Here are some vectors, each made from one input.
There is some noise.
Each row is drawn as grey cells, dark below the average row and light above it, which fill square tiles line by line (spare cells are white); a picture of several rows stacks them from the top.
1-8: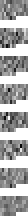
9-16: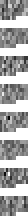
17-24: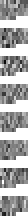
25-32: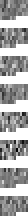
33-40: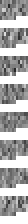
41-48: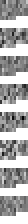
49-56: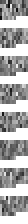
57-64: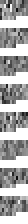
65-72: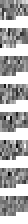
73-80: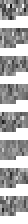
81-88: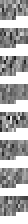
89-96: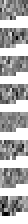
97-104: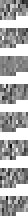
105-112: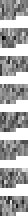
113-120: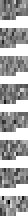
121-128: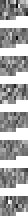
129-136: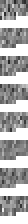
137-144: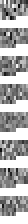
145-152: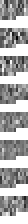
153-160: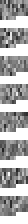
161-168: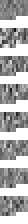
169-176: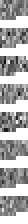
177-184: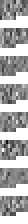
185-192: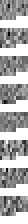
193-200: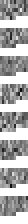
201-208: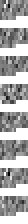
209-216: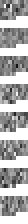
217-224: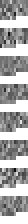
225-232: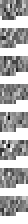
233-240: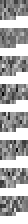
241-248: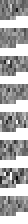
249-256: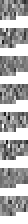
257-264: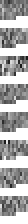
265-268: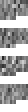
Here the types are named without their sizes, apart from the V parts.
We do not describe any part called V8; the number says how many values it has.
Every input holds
a list of items, each a true/false value and a value of V8.
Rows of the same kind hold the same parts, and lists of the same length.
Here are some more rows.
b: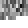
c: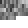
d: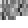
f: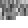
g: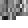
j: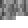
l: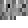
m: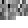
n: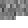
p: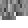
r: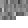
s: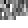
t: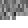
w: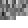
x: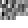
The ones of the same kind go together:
b, d, m
c, f, g, l, p, r, s
j, n, t, w, x

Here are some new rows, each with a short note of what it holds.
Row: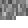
a list of two items
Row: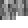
a list of one item
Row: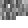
a list of two items
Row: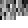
a list of one item
